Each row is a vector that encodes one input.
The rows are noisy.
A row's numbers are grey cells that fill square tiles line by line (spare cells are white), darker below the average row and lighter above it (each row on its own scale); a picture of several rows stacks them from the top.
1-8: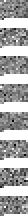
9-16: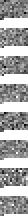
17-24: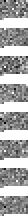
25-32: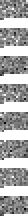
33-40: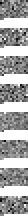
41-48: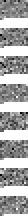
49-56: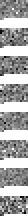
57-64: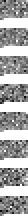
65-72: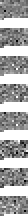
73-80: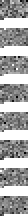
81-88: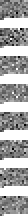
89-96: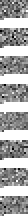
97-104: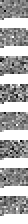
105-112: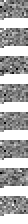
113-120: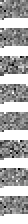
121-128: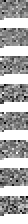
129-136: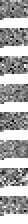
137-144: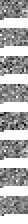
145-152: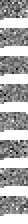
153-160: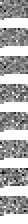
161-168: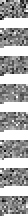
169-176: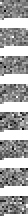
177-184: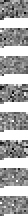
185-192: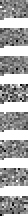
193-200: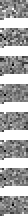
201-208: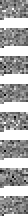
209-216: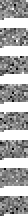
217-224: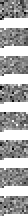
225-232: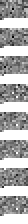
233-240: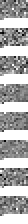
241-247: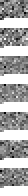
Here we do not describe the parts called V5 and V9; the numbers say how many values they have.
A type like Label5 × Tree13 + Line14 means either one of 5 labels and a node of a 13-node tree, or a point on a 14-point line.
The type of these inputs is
Bool × (Line8 + V5) + Line10 × V9.
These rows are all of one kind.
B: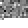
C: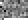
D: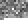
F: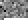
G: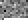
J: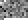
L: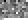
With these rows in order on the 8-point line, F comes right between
D and J.
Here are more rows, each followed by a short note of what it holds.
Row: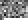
a point on a 10-point line and a value of V9
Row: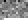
a point on an 8-point line and a true/false value
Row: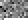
a point on an 8-point line and a true/false value
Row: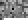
a point on a 10-point line and a value of V9
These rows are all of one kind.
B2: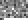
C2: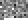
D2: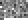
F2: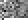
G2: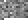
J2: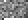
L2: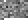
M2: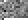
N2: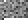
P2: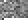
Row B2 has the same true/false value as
C2 and D2.
